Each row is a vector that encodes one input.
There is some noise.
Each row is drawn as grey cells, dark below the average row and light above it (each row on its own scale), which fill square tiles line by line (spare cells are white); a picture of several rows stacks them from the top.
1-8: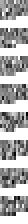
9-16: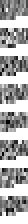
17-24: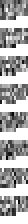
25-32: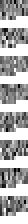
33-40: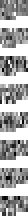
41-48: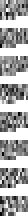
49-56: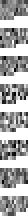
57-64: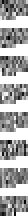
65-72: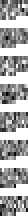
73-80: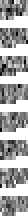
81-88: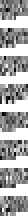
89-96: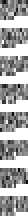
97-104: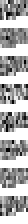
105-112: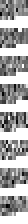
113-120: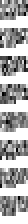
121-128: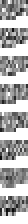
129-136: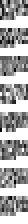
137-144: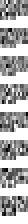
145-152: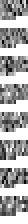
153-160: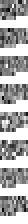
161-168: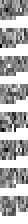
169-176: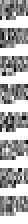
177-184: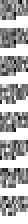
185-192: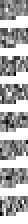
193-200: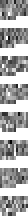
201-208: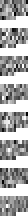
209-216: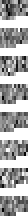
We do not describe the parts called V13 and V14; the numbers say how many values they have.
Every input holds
a value of V14, together with either one of 9 labels and a point on a 4-point line, or a value of V13.
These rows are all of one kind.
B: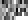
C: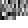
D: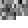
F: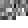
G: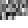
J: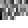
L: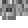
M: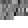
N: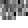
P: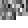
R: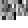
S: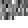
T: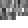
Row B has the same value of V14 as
M and S.
